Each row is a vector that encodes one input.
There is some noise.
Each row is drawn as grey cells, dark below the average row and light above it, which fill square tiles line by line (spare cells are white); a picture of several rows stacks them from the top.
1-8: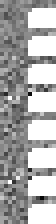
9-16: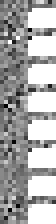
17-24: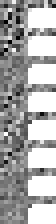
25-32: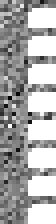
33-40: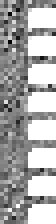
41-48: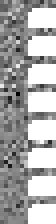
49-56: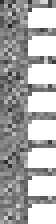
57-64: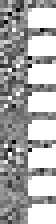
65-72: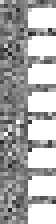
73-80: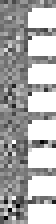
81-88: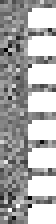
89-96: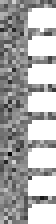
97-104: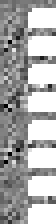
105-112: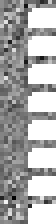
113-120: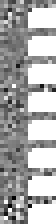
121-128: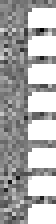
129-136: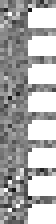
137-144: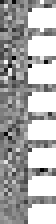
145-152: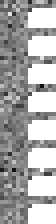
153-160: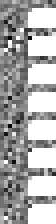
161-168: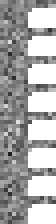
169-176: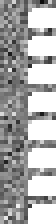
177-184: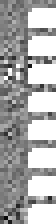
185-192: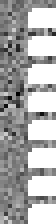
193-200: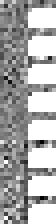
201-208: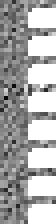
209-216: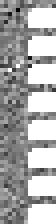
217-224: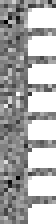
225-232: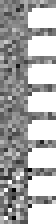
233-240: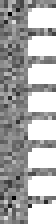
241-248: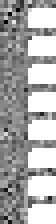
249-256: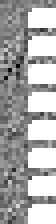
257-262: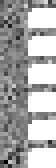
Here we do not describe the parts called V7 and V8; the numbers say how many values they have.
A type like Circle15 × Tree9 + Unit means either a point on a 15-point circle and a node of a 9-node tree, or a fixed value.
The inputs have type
Label6 × V8 + List2(Line5) + V7 × V7.
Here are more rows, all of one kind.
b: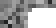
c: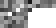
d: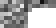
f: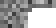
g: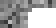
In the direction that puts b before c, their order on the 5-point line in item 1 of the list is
b, d, f, c, g.
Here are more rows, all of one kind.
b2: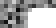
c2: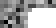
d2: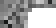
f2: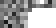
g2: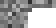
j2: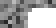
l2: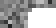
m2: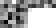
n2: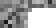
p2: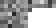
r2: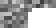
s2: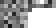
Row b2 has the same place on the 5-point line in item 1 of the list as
c2 and j2.
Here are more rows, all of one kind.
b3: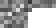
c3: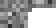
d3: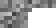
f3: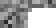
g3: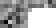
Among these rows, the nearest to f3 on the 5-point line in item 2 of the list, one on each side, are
c3 and d3.
